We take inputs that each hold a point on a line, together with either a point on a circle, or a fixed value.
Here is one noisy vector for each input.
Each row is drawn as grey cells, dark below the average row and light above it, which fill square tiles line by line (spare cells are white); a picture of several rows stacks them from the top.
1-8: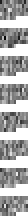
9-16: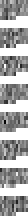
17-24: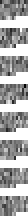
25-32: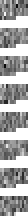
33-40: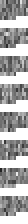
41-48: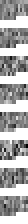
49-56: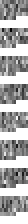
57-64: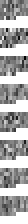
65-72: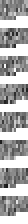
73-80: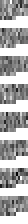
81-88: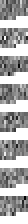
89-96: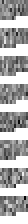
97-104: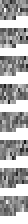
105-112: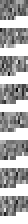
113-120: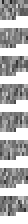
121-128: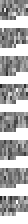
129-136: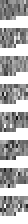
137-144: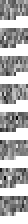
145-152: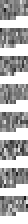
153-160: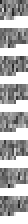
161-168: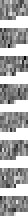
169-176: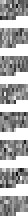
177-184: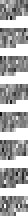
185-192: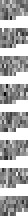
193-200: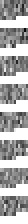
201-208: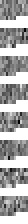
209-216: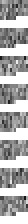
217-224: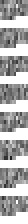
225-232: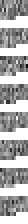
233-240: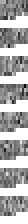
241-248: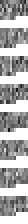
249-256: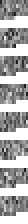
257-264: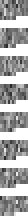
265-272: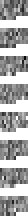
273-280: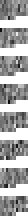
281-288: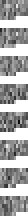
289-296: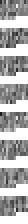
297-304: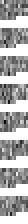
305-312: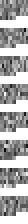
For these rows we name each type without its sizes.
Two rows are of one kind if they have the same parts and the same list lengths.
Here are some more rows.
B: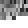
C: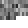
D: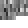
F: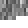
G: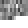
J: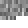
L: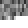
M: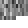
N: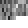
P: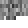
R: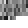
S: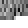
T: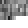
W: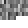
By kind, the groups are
B, F, L, M, R, S
C, D, G, J, N, P, T, W

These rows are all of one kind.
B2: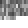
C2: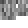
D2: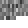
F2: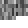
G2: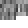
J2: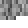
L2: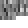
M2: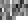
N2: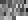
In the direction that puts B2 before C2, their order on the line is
N2, B2, C2, L2, J2, G2, M2, D2, F2.
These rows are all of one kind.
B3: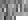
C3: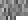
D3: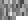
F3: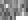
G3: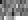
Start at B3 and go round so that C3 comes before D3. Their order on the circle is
B3, F3, C3, G3, D3.
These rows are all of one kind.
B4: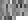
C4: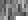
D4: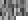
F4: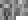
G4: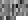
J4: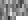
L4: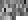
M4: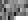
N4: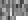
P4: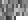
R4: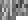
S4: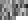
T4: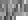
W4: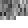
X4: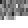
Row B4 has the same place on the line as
J4, N4, R4 and S4.
